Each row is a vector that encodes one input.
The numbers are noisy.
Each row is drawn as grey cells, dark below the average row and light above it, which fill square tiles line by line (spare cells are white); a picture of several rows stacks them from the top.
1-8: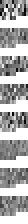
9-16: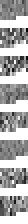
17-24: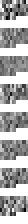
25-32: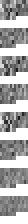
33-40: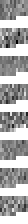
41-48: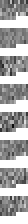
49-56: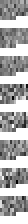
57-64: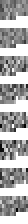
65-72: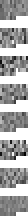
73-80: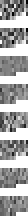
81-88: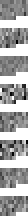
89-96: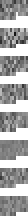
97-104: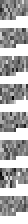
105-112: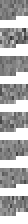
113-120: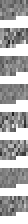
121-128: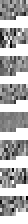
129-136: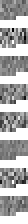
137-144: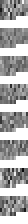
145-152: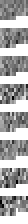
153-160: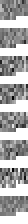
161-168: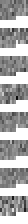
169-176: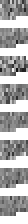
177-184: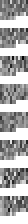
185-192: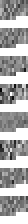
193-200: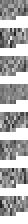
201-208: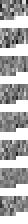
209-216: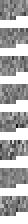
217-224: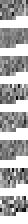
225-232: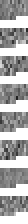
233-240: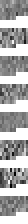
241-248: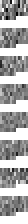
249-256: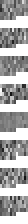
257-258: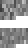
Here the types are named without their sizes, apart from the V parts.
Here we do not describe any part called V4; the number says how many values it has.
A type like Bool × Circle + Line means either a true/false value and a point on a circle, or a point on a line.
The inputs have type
Bool × Line × Line × V4 + Circle × Label × Label × Label × Label.
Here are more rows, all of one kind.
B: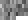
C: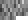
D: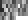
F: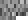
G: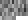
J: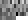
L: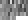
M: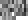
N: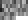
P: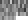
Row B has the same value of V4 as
C, F and M.
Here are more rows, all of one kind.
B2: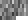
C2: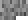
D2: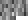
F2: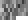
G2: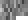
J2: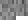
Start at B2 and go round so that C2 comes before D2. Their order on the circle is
B2, G2, F2, C2, D2, J2.
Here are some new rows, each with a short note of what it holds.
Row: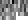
a point on a circle and four labels
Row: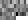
a point on each of two lines, a true/false value and a value of V4
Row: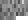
a point on each of two lines, a true/false value and a value of V4
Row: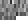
a point on a circle and four labels
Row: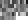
a point on a circle and four labels
